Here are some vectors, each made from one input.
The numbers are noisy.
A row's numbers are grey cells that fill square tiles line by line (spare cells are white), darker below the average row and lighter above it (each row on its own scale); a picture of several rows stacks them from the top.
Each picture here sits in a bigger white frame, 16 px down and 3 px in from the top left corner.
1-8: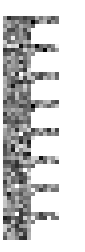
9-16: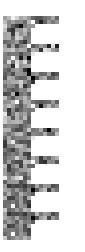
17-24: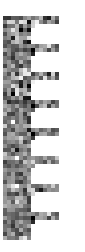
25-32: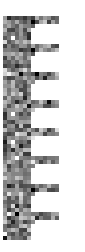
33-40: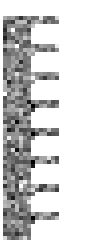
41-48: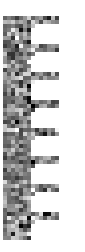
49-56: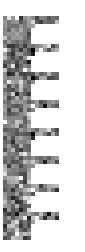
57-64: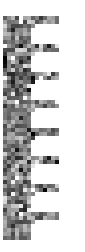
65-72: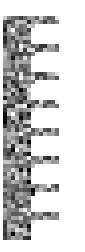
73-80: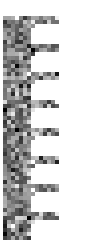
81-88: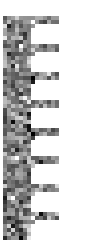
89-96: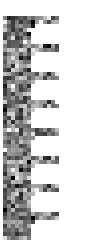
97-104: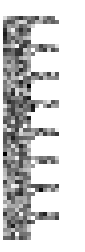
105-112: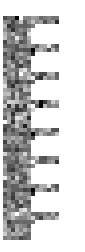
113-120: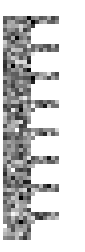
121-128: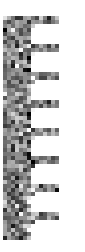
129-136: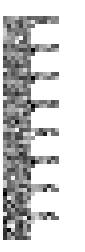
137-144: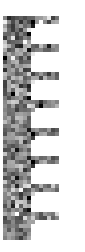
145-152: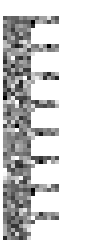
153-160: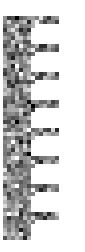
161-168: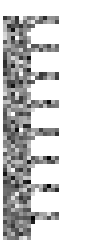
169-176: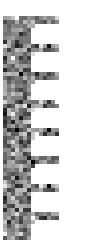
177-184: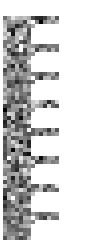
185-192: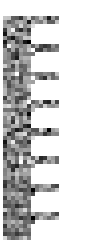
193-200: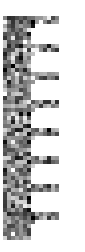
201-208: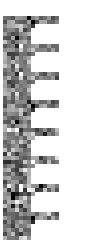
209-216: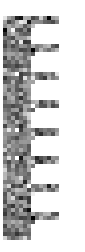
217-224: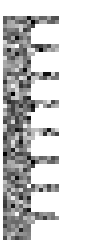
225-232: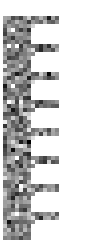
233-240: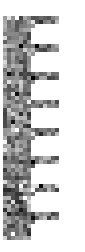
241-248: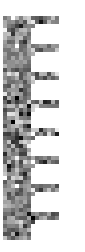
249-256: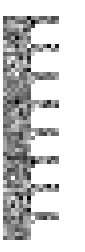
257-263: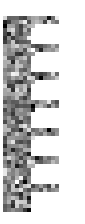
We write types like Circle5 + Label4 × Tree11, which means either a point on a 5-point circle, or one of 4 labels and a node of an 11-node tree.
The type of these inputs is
Circle6 + Circle10 × (Tree10 + Unit).
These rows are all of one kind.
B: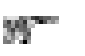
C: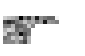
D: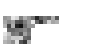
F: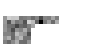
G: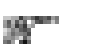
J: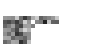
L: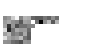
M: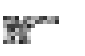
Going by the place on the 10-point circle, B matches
F and G.
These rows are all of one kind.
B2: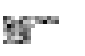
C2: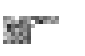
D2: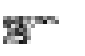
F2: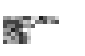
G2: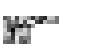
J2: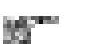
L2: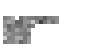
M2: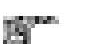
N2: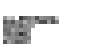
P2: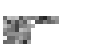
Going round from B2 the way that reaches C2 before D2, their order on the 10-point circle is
B2, L2, C2, G2, J2, P2, M2, N2, F2, D2.
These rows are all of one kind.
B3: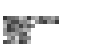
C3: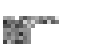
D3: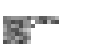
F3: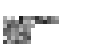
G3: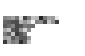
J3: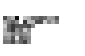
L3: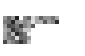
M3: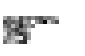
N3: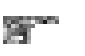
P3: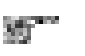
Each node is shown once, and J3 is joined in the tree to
G3 and L3.
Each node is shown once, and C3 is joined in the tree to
F3.
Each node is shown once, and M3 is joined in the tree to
N3 and P3.
